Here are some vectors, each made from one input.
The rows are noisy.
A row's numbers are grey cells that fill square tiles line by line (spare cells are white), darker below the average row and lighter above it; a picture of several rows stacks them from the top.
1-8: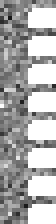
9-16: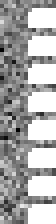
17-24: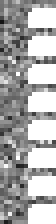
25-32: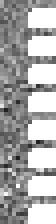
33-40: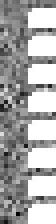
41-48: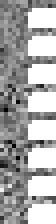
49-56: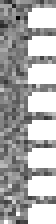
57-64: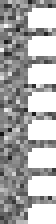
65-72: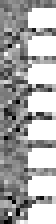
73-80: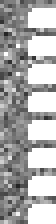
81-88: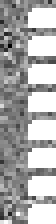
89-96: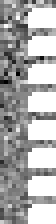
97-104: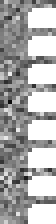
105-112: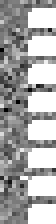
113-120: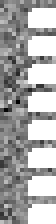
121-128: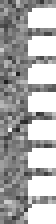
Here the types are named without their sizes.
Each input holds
a point on a line and a node of a tree, together with either a fixed value, or a node of a tree.
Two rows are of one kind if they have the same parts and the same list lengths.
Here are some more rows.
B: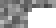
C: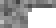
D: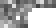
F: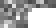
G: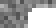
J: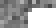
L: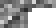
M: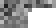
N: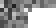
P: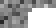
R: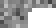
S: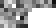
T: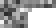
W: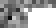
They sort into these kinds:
B, C, D, F, J, L, M, S, T
G, N, P, R, W

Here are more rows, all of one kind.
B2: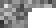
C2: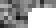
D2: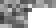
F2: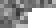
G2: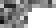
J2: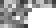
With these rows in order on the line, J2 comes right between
D2 and G2.
